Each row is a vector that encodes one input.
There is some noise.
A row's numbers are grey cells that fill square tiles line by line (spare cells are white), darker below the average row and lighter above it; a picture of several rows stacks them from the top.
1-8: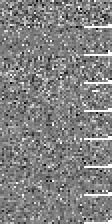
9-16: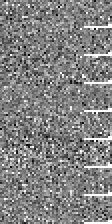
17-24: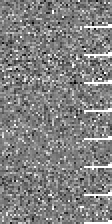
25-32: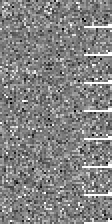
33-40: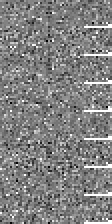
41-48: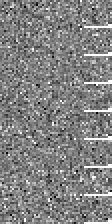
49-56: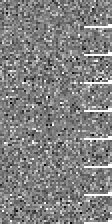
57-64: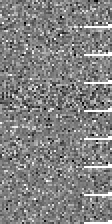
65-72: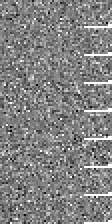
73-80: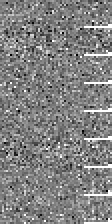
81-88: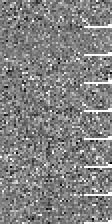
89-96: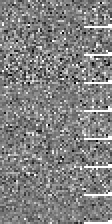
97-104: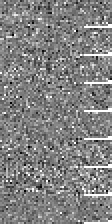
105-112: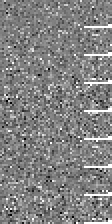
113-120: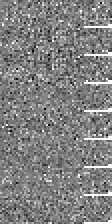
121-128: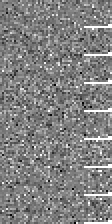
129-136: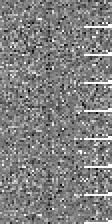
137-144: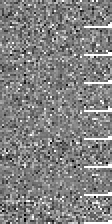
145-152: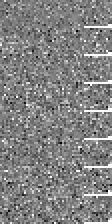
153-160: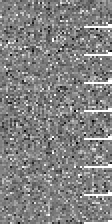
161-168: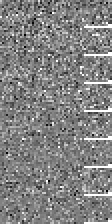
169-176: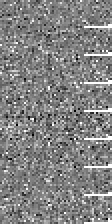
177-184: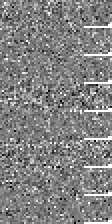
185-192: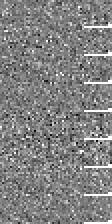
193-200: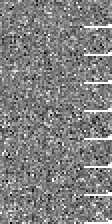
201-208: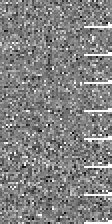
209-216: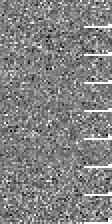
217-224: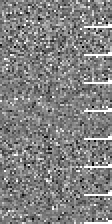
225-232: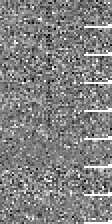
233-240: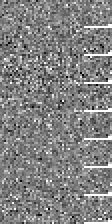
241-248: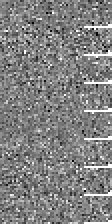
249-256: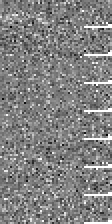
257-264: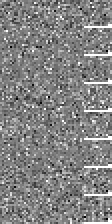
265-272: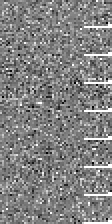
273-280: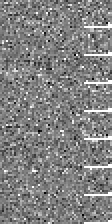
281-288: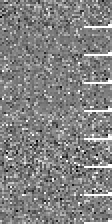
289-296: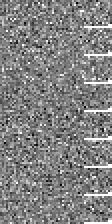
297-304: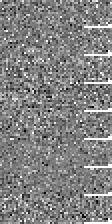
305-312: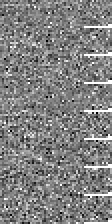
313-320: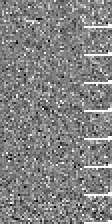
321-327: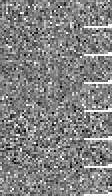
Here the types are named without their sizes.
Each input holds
a point on a circle and a point on a line, together with either a point on a circle, or a fixed value.
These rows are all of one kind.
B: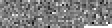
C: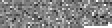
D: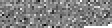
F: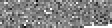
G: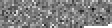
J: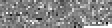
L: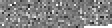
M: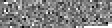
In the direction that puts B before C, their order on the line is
L, B, D, G, C, F, M, J.
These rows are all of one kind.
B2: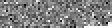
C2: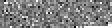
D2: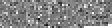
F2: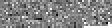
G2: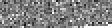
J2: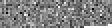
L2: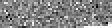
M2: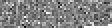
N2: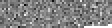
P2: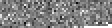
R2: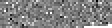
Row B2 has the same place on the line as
C2, F2, L2 and R2.
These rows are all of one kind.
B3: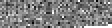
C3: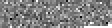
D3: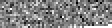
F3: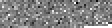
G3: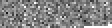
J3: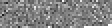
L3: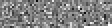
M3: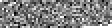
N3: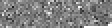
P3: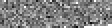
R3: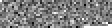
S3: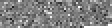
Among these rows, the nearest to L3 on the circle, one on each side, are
B3 and S3.
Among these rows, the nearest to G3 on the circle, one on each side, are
D3 and J3.
